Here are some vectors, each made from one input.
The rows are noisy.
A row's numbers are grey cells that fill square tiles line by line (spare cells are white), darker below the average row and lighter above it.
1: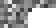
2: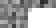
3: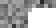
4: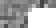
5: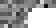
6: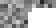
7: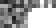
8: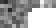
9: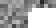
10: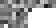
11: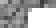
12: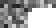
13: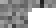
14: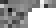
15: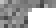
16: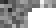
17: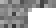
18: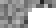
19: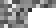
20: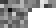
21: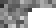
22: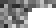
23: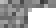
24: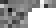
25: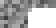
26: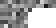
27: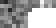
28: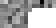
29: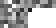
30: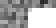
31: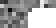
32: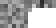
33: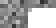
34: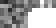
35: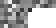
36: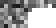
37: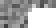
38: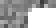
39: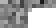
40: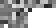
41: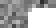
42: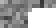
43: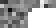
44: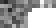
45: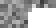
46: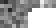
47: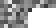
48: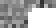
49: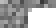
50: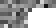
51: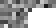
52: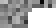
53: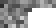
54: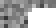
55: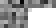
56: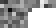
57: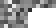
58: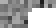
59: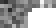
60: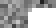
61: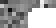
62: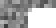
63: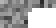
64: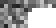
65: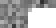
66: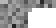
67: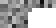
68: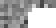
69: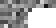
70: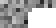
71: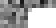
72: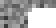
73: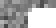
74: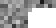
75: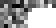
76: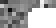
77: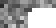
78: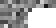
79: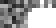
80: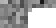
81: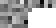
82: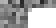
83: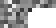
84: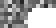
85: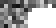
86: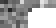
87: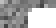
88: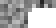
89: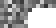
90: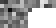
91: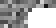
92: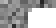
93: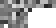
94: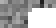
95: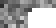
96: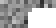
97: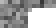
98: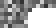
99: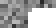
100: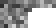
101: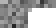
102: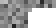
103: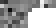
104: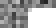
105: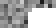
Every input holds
either a point on each of three 4-point lines, or a point on a 5-point line.
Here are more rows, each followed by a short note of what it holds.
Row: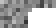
a point on each of three 4-point lines
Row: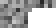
a point on each of three 4-point lines
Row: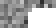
a point on each of three 4-point lines
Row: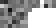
a point on a 5-point line
